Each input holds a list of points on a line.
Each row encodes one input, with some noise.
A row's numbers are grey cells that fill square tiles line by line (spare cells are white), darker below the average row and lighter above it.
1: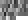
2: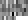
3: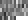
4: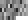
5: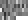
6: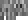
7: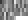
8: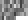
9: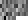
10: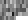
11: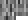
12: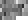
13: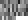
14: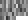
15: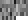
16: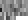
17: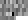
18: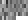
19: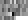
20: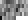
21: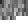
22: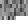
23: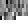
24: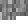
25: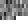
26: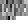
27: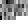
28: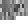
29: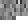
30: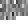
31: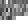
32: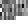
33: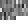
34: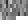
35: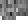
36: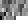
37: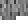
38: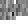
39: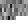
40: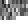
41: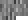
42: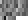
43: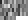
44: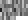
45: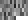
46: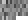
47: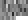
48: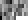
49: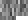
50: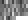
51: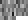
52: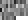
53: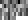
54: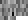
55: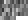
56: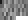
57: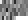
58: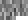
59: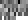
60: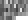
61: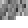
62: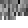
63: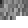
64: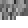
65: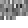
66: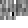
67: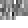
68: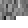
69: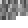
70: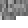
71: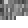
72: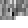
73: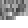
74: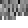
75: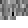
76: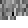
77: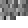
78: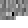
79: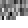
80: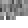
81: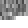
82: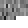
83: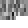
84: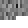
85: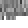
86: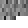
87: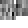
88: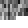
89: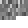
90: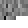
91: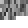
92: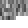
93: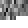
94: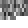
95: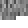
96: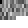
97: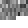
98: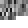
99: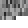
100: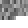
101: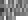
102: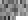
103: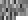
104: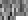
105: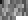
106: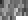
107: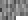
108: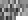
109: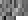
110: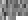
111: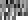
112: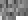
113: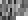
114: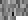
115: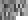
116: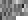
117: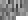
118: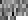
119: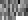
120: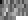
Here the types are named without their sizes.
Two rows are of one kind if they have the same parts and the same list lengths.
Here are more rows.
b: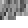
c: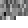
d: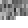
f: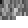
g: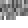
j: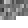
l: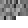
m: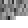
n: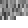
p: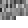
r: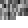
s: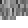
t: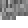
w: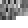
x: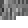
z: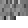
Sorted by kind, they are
b, d, g, m, w
c, f, j, l, n, p, s, t, x, z
r

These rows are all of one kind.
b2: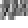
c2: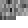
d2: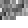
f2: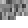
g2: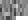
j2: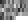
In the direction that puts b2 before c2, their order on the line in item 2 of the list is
j2, d2, b2, g2, c2, f2.
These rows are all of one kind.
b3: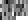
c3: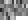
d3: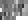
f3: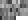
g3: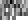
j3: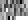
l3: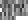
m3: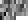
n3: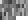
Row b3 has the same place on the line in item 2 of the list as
j3, l3 and m3.
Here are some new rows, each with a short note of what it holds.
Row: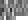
a list of two items
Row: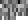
the empty list
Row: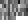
the empty list
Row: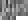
a list of one item
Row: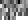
the empty list
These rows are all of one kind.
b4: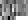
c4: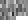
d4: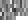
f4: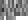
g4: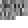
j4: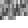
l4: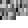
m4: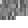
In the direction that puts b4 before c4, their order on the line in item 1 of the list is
g4, j4, l4, m4, b4, d4, f4, c4.
